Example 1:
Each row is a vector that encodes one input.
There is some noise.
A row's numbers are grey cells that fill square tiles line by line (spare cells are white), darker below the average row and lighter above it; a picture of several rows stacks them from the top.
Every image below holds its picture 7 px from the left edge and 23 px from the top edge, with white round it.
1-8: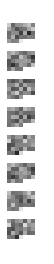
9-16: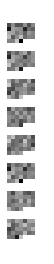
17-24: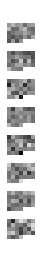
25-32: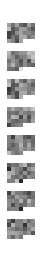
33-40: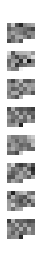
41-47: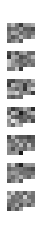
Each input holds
three true/false values.
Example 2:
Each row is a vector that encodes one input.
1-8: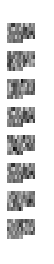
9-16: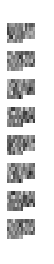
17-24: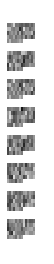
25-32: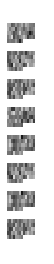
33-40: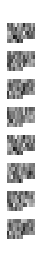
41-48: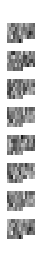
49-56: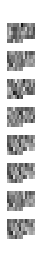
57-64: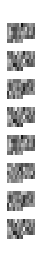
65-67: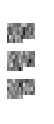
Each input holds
a point on a 9-point circle.
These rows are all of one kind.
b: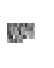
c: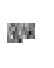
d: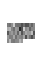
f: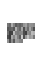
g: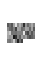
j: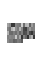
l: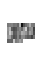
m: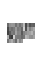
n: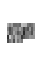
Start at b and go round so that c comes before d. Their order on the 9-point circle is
b, f, n, j, c, g, l, d, m.
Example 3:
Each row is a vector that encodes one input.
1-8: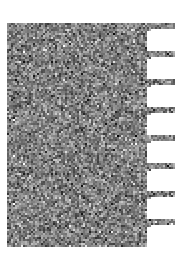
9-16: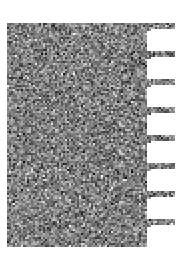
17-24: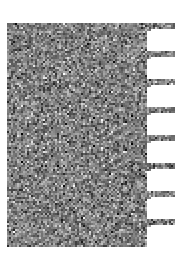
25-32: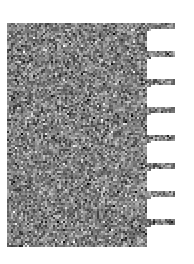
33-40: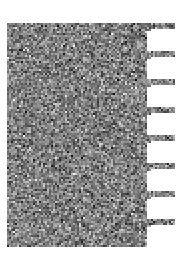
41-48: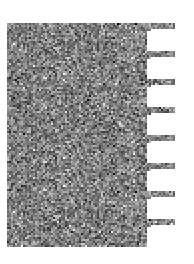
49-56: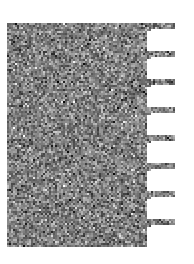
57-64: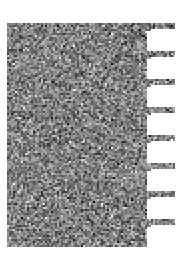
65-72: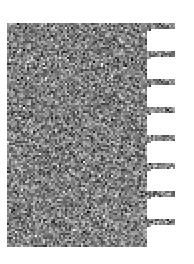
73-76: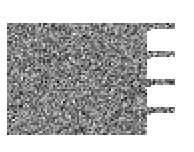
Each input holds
a point on an 11-point circle.
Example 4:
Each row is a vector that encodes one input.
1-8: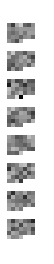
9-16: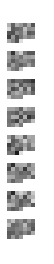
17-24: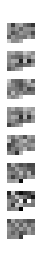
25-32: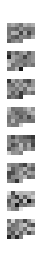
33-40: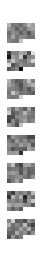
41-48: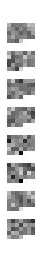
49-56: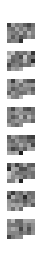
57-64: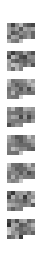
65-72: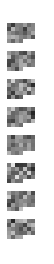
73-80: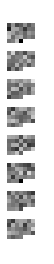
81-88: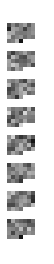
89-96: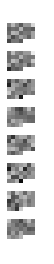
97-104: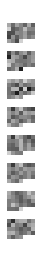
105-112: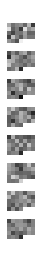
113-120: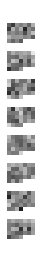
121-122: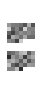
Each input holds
three true/false values.
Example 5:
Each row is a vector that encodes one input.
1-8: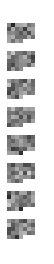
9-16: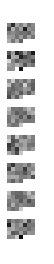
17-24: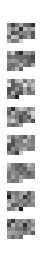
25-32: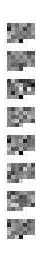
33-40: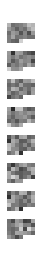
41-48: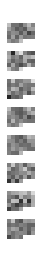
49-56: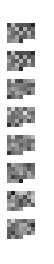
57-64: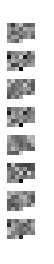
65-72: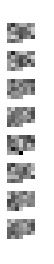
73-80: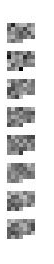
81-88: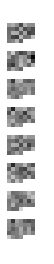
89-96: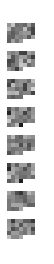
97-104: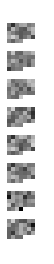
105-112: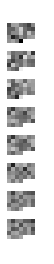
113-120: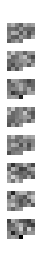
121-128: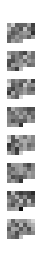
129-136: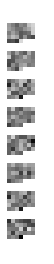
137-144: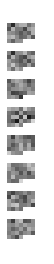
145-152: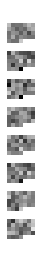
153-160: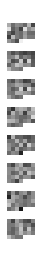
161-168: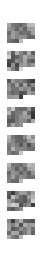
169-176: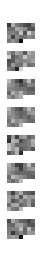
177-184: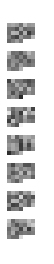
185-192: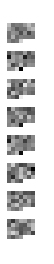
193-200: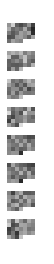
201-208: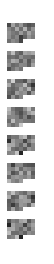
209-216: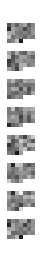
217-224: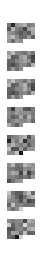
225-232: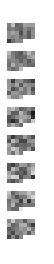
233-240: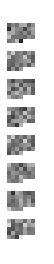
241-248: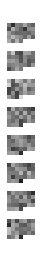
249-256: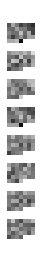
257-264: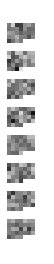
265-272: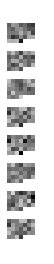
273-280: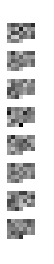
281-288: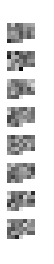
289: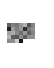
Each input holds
three true/false values.
